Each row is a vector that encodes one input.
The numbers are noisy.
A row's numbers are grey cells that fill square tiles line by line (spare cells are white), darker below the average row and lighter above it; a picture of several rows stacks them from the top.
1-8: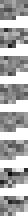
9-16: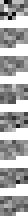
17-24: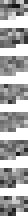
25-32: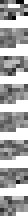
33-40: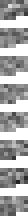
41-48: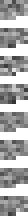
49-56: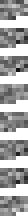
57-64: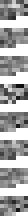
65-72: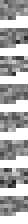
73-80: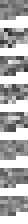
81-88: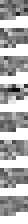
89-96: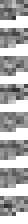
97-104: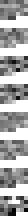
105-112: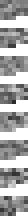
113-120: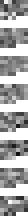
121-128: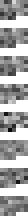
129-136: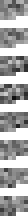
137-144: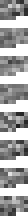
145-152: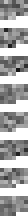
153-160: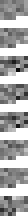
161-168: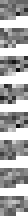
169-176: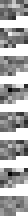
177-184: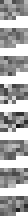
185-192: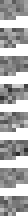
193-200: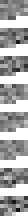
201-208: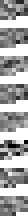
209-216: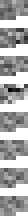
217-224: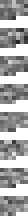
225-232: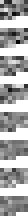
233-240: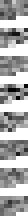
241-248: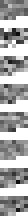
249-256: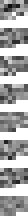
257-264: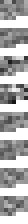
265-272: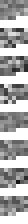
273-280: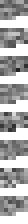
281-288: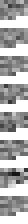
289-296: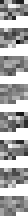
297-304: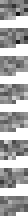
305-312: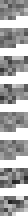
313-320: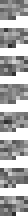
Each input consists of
a point on a 5-point line.
